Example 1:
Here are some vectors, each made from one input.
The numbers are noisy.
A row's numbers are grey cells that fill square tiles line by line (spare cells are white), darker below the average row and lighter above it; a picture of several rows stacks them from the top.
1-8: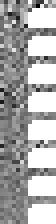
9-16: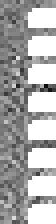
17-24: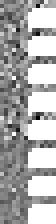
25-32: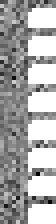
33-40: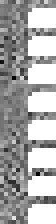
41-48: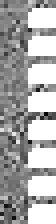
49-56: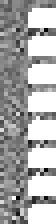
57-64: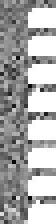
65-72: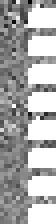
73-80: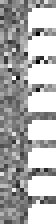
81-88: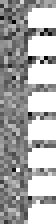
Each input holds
either a point on an 11-point circle, or three true/false values.
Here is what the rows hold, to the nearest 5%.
About 55% of them hold a point on an 11-point circle. The rest hold three true/false values.
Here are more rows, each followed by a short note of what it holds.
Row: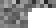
three true/false values
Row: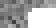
three true/false values
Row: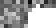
a point on an 11-point circle
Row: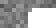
a point on an 11-point circle
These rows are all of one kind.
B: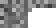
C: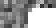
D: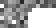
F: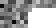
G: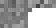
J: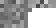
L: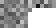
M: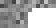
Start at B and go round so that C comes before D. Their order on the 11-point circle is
B, C, D, J, G, L, M, F.
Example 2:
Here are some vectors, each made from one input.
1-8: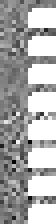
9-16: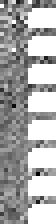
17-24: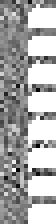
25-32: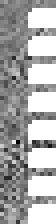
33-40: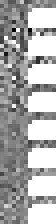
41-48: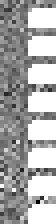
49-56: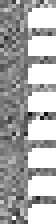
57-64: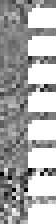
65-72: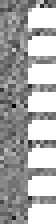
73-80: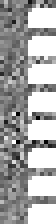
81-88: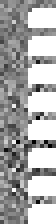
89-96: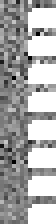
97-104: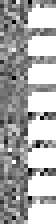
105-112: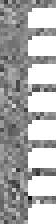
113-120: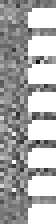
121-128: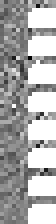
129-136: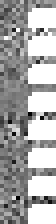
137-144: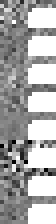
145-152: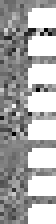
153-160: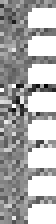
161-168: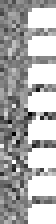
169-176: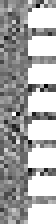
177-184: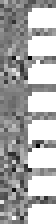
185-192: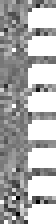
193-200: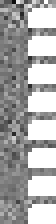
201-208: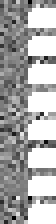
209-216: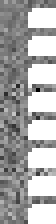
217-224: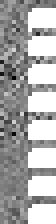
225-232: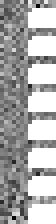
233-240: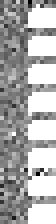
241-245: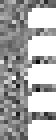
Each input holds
either a point on an 11-point circle, or three true/false values.
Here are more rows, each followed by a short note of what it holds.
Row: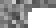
three true/false values
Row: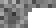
three true/false values
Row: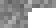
a point on an 11-point circle
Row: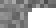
three true/false values
